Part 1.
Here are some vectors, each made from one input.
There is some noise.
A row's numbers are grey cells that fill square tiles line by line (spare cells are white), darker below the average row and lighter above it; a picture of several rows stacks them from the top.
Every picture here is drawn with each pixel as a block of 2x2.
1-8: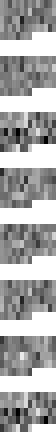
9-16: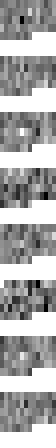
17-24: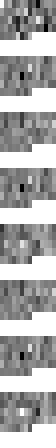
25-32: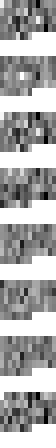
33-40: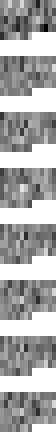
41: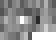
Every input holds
either a point on a 4-point line, or three true/false values.
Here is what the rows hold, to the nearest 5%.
About 25% of them hold a point on a 4-point line. The rest hold three true/false values.
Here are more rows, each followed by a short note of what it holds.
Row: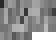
three true/false values
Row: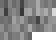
three true/false values
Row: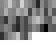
a point on a 4-point line
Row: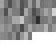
three true/false values
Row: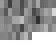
three true/false values
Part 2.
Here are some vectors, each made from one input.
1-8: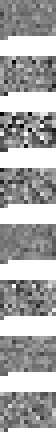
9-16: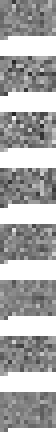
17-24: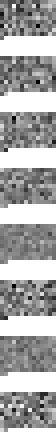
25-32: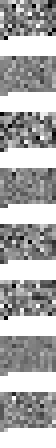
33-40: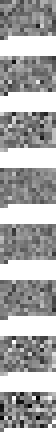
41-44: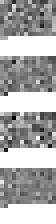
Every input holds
a point on each of two 5-point lines and a true/false value.
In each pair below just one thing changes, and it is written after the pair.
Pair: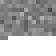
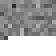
the true/false value
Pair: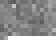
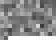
the place on one of the two 5-point lines
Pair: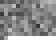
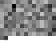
the true/false value
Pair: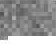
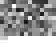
the true/false value
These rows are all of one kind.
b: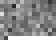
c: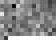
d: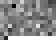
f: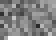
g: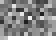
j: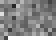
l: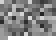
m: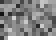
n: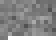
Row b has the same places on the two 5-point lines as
c, d and j.
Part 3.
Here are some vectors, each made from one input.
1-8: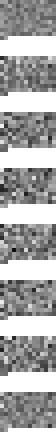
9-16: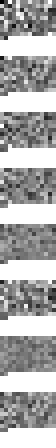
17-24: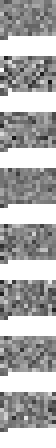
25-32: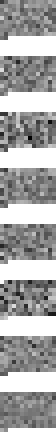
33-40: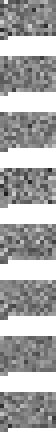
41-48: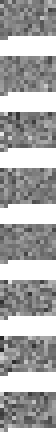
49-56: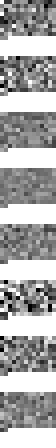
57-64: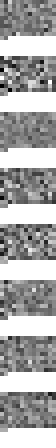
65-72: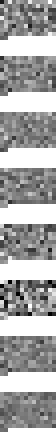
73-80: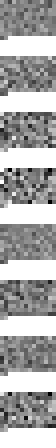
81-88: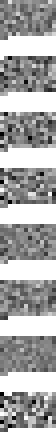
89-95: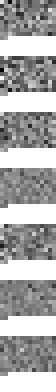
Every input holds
a true/false value, together with either a fixed value, or a node of an 11-node tree.
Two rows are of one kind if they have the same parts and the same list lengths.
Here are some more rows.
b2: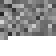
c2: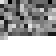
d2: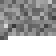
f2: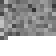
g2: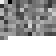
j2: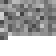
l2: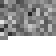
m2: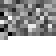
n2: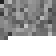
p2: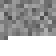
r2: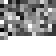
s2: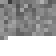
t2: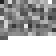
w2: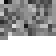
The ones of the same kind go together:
b2, c2, d2, f2, g2, j2, n2, p2, r2, s2, t2, w2
l2, m2

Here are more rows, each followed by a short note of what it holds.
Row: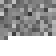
a true/false value
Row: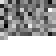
a true/false value
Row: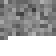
a node of an 11-node tree and a true/false value
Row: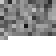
a node of an 11-node tree and a true/false value
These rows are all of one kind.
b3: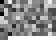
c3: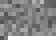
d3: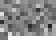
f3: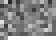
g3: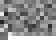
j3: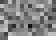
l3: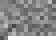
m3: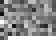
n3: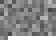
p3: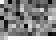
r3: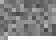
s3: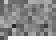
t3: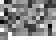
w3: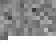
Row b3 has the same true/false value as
n3, p3 and r3.
